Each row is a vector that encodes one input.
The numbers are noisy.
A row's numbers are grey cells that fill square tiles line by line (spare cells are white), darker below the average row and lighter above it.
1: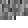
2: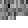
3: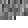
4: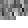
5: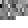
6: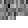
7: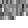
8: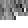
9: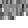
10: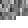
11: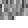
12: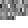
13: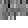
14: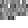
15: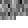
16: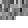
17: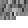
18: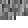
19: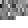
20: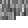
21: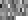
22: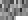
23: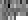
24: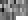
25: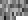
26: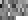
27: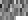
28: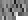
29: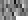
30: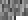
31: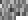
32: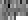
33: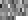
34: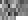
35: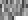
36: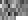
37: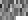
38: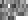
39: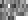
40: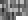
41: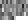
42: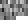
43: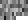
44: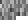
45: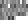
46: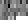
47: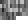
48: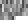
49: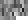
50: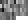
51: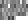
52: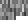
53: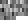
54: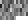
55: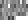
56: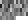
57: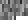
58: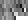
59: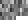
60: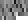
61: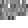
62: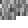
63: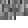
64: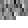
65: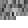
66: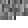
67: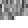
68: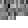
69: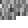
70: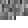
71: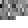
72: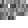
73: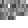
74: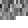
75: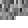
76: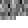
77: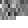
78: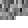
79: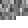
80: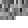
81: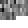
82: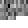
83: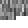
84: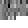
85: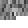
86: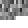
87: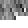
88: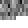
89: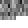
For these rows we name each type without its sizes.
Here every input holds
either a point on a line, or four true/false values.
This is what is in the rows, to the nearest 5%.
About 25% of them hold a point on a line. The rest hold four true/false values.
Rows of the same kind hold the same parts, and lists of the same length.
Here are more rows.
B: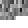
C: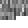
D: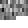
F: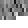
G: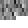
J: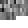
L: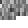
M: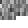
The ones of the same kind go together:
B, C, L, M
D, F, G, J

